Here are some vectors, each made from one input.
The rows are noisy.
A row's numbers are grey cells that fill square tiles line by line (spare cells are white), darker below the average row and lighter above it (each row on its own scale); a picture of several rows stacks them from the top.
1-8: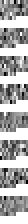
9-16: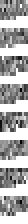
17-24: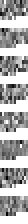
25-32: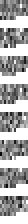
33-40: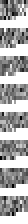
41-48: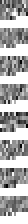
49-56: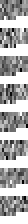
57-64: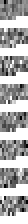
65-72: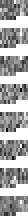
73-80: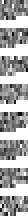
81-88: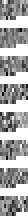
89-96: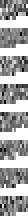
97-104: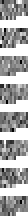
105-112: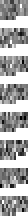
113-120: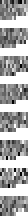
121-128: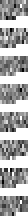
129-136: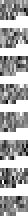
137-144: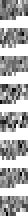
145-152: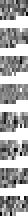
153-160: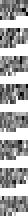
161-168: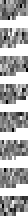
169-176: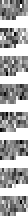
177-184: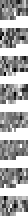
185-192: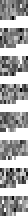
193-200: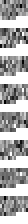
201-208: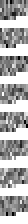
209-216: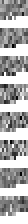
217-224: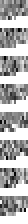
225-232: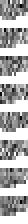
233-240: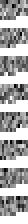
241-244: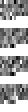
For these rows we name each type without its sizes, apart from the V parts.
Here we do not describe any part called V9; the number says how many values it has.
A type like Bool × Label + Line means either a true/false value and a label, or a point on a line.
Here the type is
Label × Label + Line × List(V9).
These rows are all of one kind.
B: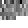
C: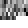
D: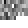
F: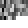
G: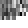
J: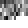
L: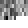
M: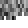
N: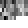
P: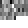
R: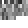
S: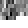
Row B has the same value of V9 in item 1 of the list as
J, N and R.
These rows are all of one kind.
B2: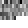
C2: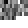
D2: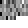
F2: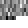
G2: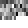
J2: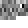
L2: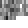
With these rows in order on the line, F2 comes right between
G2 and L2.
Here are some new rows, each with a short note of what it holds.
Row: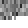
a point on a line, together with the empty list
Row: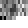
a point on a line, together with a list of one item
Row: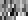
a point on a line, together with a list of two items
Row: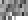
a point on a line, together with the empty list
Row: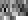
a point on a line, together with a list of one item
